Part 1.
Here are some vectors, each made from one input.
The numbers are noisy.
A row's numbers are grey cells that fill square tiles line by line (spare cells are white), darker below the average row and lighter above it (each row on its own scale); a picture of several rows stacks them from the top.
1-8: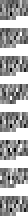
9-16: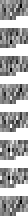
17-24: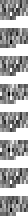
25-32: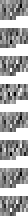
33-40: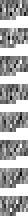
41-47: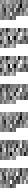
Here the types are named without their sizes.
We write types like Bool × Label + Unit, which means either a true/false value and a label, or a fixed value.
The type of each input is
Line.
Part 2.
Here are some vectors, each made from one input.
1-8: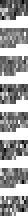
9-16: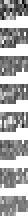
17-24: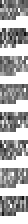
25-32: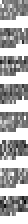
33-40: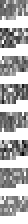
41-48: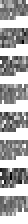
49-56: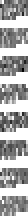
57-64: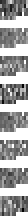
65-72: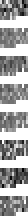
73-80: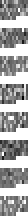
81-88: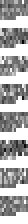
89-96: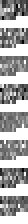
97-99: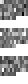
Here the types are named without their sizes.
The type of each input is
Line.
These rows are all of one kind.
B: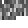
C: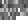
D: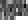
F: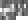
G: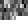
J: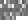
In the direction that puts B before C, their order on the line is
B, G, C, J, F, D.
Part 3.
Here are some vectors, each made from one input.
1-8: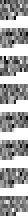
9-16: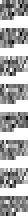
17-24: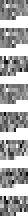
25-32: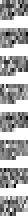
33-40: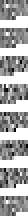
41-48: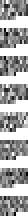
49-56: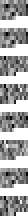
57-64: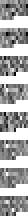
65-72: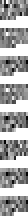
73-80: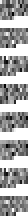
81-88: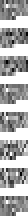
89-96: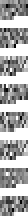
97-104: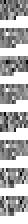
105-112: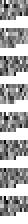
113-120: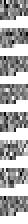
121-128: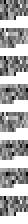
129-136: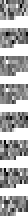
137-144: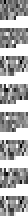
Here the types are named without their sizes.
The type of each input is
Circle + Unit.
